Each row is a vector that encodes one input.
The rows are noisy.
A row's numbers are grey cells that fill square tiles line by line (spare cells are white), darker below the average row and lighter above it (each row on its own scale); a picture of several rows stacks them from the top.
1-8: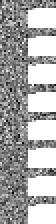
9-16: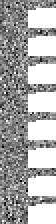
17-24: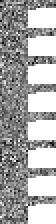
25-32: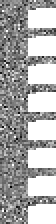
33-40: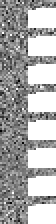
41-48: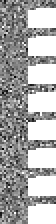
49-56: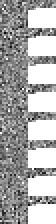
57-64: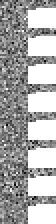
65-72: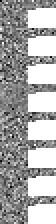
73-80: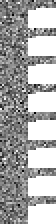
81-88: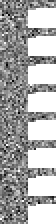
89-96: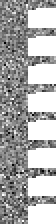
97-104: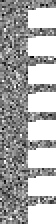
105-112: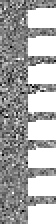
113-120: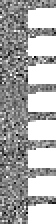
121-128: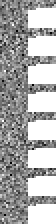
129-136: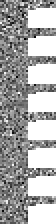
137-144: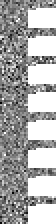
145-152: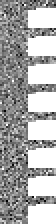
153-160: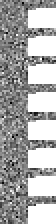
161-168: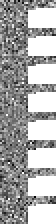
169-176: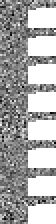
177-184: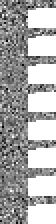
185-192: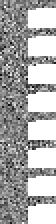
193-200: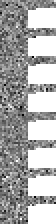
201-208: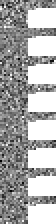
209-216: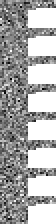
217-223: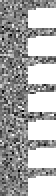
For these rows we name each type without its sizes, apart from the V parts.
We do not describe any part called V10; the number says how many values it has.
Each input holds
a node of a tree, together with either a point on a line, or a value of V10.
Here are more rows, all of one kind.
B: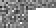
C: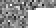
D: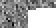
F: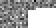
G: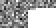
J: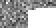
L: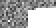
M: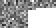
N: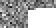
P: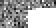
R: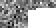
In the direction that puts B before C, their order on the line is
P, G, B, F, M, N, D, R, J, L, C.
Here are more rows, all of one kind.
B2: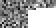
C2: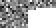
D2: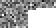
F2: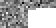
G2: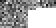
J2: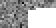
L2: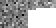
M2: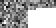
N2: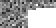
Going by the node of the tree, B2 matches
D2 and N2.
